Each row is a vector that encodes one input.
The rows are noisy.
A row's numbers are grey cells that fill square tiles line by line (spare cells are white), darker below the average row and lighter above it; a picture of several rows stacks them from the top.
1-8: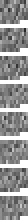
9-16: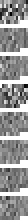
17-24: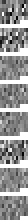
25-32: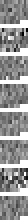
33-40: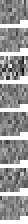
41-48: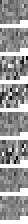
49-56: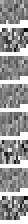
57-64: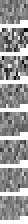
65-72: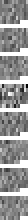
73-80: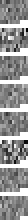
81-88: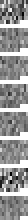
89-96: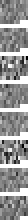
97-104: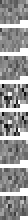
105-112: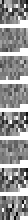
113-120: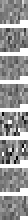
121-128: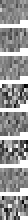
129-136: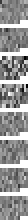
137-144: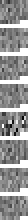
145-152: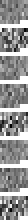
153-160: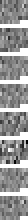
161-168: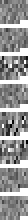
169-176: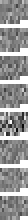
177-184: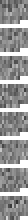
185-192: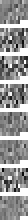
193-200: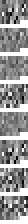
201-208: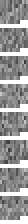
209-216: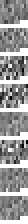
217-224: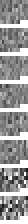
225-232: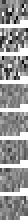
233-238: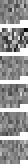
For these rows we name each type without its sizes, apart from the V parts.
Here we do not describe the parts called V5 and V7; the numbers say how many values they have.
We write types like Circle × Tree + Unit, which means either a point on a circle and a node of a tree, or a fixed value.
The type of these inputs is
(Bool × Circle × Line + V5) × Line + V7.
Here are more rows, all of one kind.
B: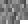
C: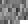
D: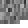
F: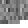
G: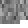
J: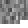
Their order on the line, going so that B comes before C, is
J, B, D, C, F, G.
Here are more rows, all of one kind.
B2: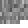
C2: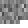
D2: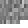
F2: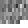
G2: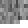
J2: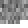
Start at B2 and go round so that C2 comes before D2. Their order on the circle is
B2, C2, F2, J2, G2, D2.
